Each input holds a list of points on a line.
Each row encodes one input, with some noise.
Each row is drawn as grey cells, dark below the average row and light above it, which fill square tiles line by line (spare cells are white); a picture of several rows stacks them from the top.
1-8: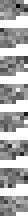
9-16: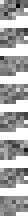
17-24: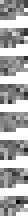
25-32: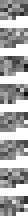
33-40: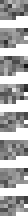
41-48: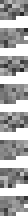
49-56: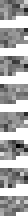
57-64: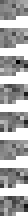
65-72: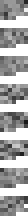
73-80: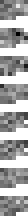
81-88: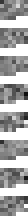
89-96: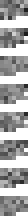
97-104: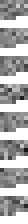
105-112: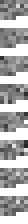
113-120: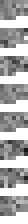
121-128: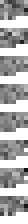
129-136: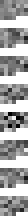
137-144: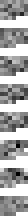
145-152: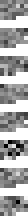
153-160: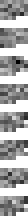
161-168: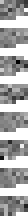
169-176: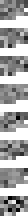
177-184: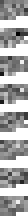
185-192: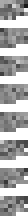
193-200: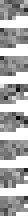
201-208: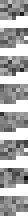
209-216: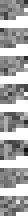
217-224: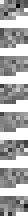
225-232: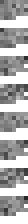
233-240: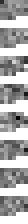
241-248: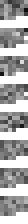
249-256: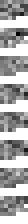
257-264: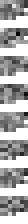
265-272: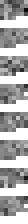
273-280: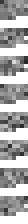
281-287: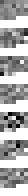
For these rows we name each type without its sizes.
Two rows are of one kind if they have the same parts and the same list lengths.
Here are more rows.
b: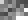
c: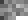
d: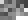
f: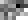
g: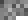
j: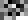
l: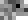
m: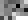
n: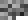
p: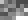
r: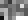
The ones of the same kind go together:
b, d, f, p
c, g, l, m, n, r
j

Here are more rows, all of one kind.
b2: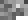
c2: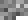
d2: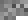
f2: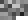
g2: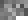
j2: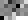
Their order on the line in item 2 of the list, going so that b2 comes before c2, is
j2, b2, f2, c2, d2, g2.
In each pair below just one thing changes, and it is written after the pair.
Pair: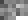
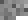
the place on the line in item 2 of the list
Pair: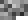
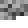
the place on the line in item 2 of the list
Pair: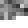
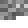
the place on the line in item 1 of the list
